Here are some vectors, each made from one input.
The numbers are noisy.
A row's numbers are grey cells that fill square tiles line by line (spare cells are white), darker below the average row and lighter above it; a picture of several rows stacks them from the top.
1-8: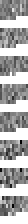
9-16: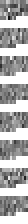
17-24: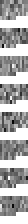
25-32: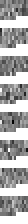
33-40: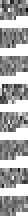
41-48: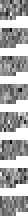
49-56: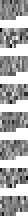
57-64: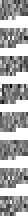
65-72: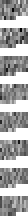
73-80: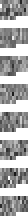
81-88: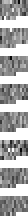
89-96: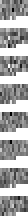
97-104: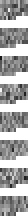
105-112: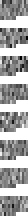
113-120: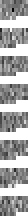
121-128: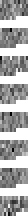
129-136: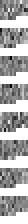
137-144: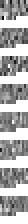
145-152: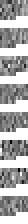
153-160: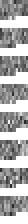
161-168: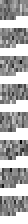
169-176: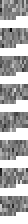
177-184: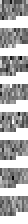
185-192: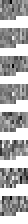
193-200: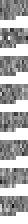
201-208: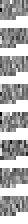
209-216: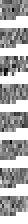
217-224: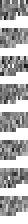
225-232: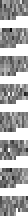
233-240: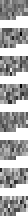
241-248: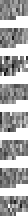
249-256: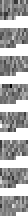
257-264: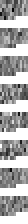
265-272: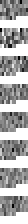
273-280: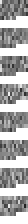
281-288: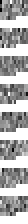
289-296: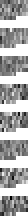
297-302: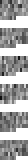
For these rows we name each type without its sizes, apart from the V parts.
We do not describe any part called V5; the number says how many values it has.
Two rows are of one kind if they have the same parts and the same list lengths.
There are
3 kinds of row.
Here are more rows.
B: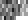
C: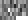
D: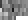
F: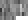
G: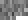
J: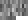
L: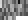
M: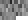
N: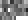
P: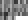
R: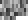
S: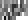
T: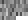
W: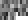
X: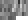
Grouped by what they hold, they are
B, D, M, T
C, N, R, S
F, G, J, L, P, W, X

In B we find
a point on a line and a node of a tree.
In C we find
a true/false value and a value of V5.
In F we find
a point on each of two lines.
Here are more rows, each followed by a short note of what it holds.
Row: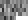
a point on a line and a node of a tree
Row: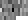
a point on a line and a node of a tree
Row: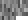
a point on each of two lines
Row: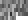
a point on each of two lines
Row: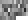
a true/false value and a value of V5
